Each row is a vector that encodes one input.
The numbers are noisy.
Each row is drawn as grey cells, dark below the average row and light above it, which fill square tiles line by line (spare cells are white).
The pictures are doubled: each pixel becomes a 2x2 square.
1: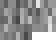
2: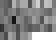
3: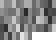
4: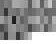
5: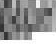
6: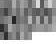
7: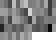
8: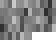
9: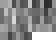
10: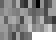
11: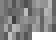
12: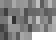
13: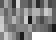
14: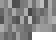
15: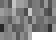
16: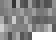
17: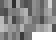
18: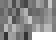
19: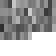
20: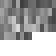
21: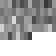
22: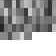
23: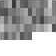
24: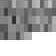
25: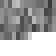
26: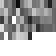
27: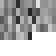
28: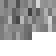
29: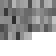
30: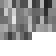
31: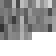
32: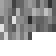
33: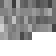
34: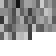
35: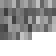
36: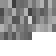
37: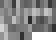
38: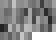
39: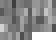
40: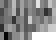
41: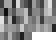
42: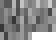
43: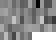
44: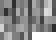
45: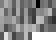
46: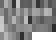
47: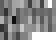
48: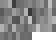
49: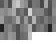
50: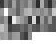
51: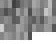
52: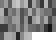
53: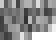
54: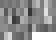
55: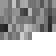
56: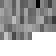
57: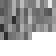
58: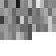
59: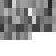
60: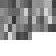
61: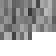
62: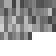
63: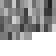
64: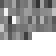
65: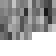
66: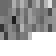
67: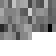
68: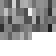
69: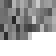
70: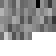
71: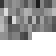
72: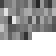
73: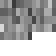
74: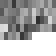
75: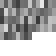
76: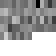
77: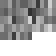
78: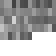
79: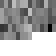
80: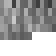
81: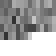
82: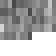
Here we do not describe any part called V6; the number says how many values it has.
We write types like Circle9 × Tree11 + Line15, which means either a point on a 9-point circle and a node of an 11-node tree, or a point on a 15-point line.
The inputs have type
Bool × (Line5 + V6).
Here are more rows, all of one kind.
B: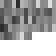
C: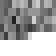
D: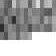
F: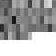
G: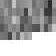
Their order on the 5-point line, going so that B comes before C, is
B, F, D, C, G.
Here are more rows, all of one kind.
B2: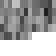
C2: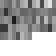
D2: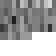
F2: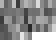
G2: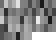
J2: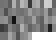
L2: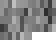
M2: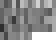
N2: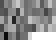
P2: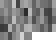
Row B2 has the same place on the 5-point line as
F2, G2 and N2.
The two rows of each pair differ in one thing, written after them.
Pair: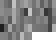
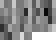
the place on the 5-point line
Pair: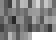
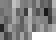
the true/false value
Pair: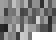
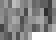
the place on the 5-point line
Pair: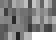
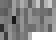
the place on the 5-point line
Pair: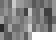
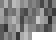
the place on the 5-point line
